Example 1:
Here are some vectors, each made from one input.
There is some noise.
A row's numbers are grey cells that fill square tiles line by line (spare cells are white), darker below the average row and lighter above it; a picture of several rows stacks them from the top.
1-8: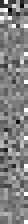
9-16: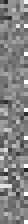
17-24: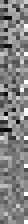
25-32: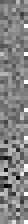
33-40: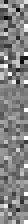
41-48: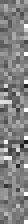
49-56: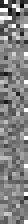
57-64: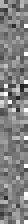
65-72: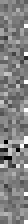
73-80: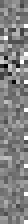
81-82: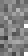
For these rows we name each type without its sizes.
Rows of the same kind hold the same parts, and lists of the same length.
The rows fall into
2 kinds.
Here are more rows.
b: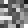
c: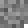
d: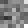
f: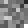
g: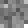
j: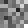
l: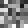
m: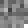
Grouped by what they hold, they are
b, c, f
d, g, j, l, m

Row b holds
a point on a line.
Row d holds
a point on each of three lines.
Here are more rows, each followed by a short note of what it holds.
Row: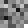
a point on each of three lines
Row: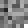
a point on a line
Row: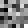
a point on a line
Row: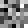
a point on a line
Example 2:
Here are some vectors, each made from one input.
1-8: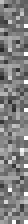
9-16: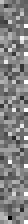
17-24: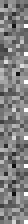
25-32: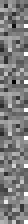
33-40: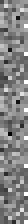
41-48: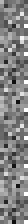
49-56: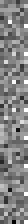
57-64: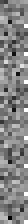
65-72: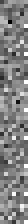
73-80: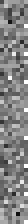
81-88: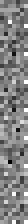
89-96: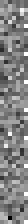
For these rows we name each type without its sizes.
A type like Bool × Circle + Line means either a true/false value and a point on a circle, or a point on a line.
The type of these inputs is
Bool × (Circle + Unit).
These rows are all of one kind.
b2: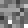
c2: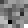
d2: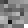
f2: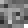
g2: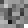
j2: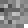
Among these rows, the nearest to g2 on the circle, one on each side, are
b2 and c2.
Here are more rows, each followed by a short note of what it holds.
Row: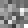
a true/false value
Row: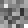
a point on a circle and a true/false value
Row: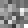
a true/false value
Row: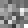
a true/false value
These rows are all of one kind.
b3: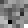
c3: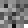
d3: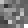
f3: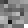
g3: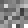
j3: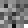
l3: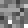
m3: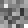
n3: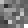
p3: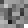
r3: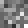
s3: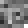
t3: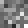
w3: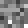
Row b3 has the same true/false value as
f3, g3, m3 and p3.
